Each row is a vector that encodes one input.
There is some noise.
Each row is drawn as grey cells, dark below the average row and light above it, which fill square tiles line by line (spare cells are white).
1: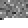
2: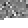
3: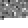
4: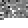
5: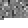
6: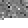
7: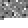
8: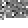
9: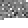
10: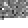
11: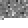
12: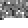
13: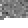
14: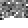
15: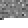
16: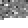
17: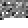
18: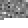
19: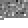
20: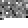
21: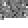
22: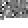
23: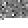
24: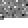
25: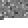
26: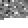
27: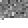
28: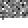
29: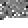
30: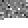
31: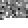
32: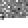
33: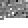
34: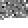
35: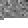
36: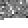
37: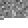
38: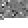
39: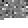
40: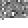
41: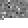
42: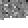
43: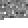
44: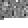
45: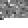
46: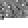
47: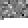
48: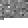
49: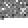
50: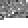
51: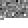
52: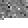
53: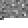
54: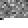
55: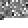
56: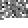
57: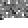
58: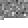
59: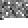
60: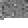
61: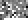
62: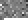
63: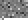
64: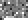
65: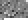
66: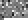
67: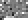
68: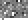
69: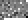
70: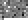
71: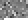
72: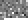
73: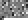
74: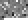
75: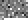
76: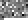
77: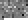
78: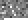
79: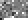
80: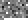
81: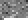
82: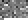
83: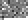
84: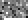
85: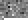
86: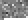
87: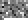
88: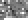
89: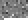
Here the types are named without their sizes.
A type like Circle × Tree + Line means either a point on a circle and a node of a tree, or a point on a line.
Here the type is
(Bool × Bool × Bool × Bool + Unit) × Tree × Tree.
